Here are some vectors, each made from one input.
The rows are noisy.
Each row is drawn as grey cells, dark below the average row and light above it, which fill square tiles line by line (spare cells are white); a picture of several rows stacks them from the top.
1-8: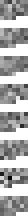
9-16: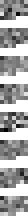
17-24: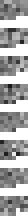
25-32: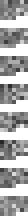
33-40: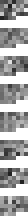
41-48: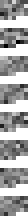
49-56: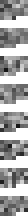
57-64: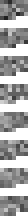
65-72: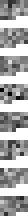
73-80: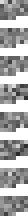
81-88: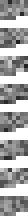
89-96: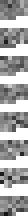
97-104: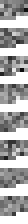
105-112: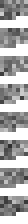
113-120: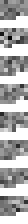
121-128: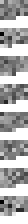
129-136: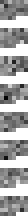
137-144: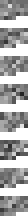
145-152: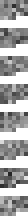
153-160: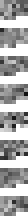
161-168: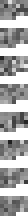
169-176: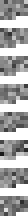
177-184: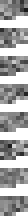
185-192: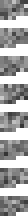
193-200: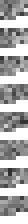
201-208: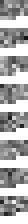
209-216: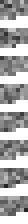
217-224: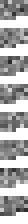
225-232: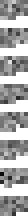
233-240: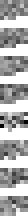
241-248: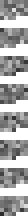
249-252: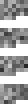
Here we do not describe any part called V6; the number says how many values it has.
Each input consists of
a list of up to two items, each a true/false value and a value of V6.
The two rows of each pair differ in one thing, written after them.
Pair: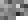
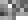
the true/false value in item 2 of the list
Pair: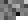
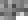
the value of V6 in item 2 of the list
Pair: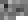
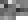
the value of V6 in item 2 of the list
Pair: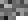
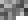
the value of V6 in item 2 of the list
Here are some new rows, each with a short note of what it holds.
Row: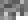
a list of one item
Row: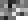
a list of one item
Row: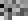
the empty list
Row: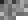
a list of one item
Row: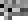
the empty list
